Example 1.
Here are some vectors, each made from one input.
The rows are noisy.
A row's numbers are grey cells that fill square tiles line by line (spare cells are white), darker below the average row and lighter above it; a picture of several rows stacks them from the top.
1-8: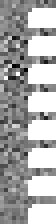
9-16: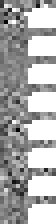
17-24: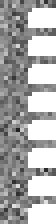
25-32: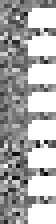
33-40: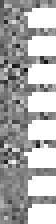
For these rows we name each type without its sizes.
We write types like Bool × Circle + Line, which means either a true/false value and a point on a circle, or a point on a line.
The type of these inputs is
Bool × Bool × Bool + Circle.
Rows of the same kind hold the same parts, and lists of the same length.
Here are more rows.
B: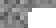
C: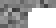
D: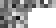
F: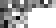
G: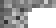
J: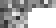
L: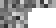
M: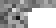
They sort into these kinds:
B, D, L, M
C, F, G, J

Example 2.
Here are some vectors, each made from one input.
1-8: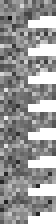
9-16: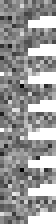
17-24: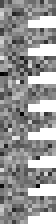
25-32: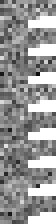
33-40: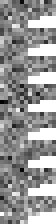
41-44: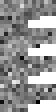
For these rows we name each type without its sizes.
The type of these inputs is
Bool × Line.
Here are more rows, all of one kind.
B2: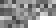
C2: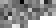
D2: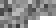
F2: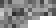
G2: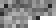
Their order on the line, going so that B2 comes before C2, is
F2, B2, D2, G2, C2.
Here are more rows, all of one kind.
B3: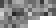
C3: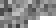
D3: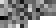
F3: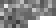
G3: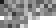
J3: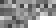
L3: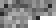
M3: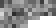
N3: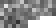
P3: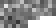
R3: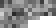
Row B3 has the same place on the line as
G3, M3 and R3.
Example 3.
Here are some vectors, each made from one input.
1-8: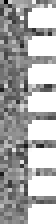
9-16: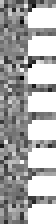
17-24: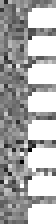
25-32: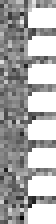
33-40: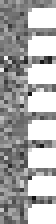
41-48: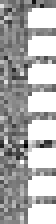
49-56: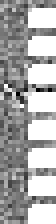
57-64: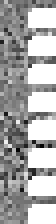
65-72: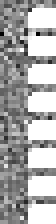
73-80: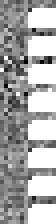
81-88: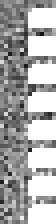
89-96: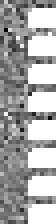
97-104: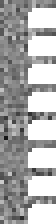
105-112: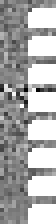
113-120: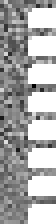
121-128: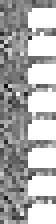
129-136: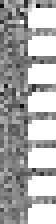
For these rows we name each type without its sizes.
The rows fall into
3 kinds.
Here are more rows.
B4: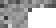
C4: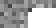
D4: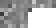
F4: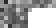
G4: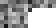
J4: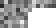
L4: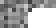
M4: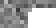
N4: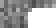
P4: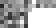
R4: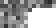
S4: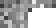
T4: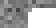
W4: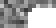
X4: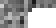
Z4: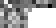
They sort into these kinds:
B4, C4, D4, J4, M4, S4, T4, W4, X4, Z4
F4, G4, L4, N4, P4
R4

